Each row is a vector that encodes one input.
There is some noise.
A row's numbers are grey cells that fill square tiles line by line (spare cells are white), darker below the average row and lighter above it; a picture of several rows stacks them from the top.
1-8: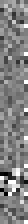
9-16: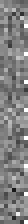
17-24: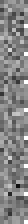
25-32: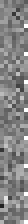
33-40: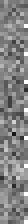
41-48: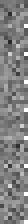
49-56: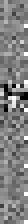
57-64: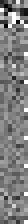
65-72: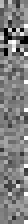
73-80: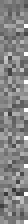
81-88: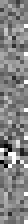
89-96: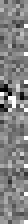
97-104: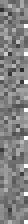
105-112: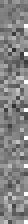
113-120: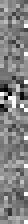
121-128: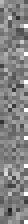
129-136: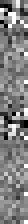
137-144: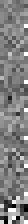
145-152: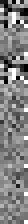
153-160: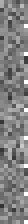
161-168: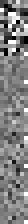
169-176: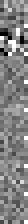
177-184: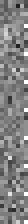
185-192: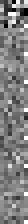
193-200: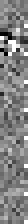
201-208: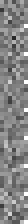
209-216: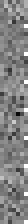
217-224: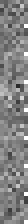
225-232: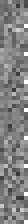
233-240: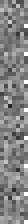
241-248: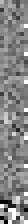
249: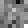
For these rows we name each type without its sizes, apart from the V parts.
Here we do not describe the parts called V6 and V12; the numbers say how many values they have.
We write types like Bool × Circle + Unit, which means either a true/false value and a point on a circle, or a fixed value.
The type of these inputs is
(Bool × Bool × Bool + Unit) × (Unit + V6 × V12) + Line.
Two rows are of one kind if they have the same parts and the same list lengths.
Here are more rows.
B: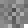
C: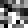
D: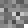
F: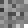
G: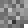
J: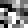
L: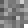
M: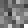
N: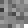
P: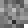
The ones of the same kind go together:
B, M
C, J
D
F, L, N
G, P

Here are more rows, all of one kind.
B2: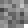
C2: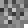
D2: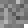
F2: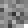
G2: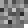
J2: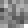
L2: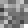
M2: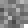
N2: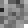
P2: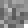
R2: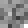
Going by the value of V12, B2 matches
D2, J2, L2 and R2.
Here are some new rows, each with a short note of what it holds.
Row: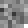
three true/false values, a value of V6 and a value of V12
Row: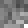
a value of V6 and a value of V12
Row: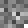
a fixed value
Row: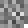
a fixed value
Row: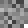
three true/false values
